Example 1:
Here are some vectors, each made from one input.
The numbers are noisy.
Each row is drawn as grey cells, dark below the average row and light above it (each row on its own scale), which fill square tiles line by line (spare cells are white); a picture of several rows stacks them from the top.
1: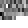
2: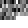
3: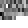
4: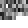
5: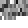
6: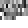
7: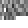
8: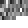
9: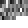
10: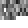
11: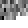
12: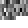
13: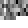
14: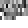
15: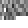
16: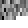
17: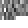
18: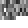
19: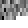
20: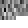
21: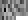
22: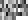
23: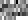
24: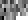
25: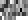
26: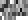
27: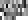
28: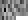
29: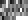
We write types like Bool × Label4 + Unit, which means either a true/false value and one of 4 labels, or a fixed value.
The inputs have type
Bool × Bool × Bool.
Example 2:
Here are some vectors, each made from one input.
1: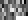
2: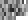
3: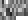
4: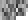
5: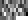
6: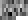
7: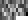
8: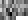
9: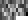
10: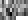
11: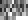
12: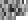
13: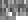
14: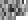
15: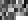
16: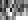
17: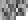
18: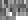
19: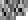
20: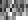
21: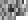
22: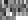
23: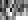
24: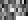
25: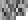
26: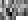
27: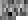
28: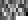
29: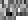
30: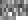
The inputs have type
Bool × Bool × Bool.
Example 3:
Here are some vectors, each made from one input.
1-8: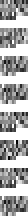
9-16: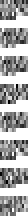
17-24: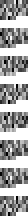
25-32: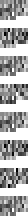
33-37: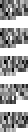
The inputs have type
Circle6.
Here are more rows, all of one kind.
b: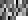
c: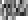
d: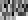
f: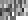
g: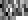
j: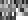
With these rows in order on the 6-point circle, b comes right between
g and j.
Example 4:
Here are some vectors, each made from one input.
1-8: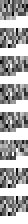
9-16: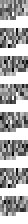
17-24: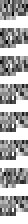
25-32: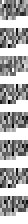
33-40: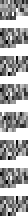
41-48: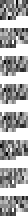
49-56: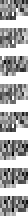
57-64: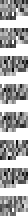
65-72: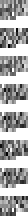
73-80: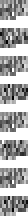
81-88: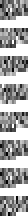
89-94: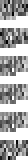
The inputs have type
Circle6.
